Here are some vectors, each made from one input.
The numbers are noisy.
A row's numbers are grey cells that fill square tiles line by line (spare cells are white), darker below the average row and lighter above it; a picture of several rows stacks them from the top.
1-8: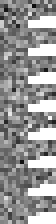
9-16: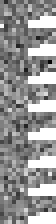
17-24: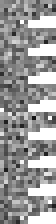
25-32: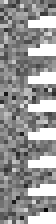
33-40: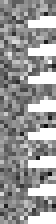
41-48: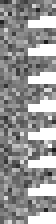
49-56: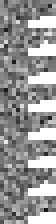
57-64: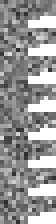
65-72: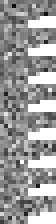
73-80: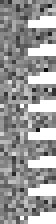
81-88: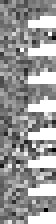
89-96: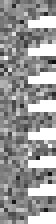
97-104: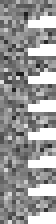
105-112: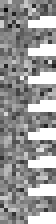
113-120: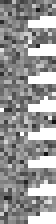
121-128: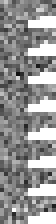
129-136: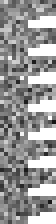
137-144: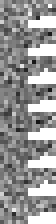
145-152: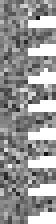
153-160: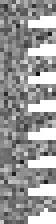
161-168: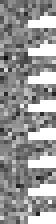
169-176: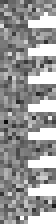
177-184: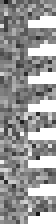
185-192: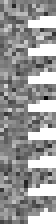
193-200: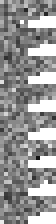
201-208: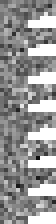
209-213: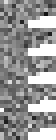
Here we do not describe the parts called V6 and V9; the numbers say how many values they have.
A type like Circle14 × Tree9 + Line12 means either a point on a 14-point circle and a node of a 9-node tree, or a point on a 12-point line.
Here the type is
Bool × V9 + Tree10 + V6.
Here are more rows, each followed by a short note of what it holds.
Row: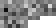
a value of V6
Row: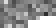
a node of a 10-node tree
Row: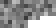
a true/false value and a value of V9
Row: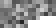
a node of a 10-node tree
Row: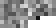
a value of V6
